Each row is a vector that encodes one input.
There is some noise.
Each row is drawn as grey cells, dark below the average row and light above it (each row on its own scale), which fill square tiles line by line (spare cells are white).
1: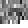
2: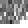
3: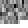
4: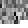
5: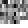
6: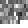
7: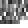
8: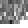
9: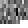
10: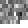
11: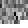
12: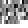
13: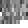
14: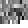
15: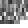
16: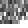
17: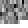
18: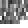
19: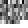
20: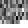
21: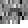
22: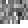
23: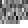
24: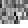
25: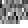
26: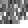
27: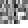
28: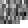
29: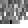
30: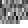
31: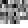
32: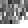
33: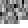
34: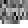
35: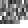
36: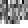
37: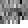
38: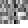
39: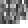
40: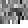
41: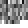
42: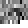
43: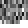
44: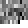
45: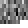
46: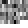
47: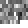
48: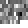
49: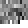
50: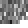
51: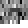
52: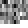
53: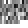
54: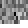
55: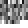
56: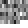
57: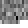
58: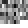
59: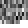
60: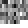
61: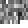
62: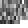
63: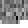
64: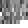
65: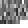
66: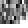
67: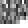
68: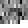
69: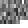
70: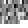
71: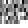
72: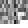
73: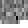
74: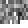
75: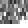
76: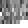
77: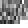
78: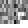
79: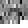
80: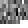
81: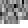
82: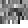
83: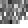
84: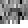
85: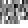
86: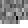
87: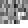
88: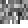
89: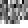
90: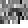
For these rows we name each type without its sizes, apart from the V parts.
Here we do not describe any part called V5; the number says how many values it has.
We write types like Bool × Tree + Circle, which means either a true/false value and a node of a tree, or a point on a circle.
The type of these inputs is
Bool × V5 + List(Line).
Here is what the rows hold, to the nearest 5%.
About 45% of them hold a true/false value and a value of V5. The rest are lists of points on a line.
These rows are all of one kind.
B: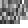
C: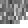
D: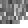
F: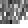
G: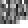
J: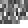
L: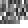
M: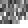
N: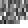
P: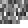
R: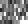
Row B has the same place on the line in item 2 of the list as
C and D.
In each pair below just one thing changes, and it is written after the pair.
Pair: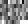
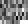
the true/false value
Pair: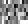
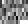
the true/false value
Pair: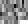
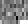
the true/false value
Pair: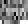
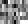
the true/false value
